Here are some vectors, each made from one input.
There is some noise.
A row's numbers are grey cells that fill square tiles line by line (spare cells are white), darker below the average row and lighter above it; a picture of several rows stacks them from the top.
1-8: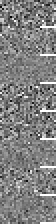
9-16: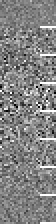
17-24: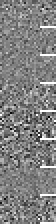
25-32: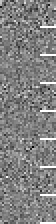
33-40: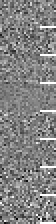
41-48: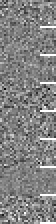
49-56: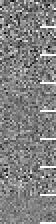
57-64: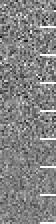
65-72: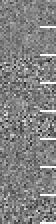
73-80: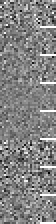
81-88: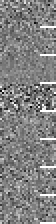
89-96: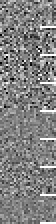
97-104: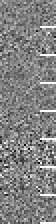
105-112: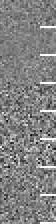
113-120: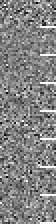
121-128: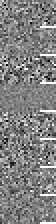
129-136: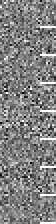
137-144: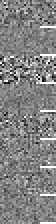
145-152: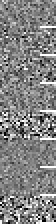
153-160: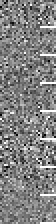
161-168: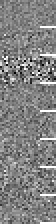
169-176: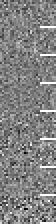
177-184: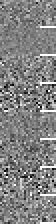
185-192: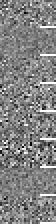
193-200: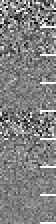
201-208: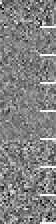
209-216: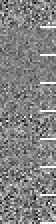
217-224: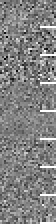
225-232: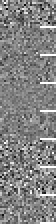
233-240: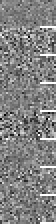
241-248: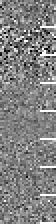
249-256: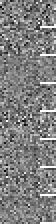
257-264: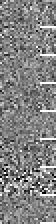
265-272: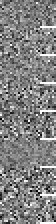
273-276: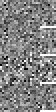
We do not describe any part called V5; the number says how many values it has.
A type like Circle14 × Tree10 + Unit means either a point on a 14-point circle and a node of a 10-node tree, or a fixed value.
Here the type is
((Bool × Bool × Bool + Line11) × Line10 + V5) × V5 × V5.
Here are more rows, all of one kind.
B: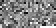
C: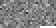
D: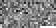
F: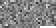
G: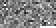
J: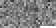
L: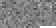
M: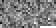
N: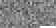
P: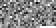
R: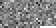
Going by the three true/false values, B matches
D and J.
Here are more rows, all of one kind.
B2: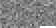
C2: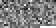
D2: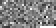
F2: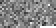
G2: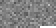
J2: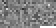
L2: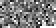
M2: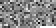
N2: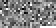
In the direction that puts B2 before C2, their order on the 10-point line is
M2, F2, N2, G2, B2, J2, C2, L2, D2.
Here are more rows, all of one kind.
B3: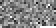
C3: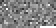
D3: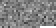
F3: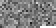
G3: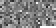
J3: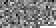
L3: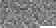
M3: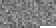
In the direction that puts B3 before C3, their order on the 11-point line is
F3, L3, J3, B3, C3, G3, D3, M3.
